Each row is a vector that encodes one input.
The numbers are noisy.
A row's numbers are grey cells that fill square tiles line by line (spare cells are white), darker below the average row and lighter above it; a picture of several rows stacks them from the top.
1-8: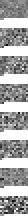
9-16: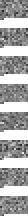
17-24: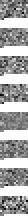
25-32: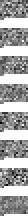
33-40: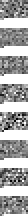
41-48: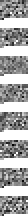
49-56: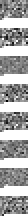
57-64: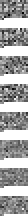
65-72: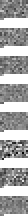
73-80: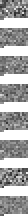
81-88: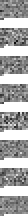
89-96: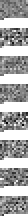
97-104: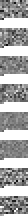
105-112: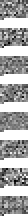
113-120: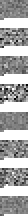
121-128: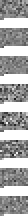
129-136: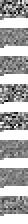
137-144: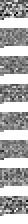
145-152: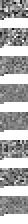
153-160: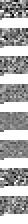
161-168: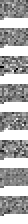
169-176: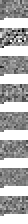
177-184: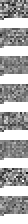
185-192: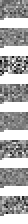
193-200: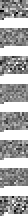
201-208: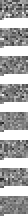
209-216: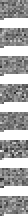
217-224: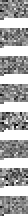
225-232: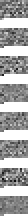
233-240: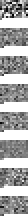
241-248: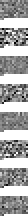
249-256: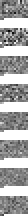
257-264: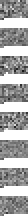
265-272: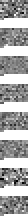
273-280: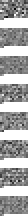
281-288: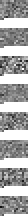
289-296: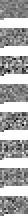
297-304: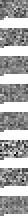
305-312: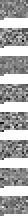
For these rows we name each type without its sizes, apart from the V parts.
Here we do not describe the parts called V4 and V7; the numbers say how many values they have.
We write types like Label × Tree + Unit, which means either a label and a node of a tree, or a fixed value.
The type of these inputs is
Line × (Line + List(V4)) × (Line + V7).
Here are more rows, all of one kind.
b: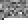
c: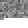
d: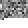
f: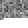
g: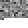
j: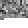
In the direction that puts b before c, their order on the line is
b, j, f, g, c, d.
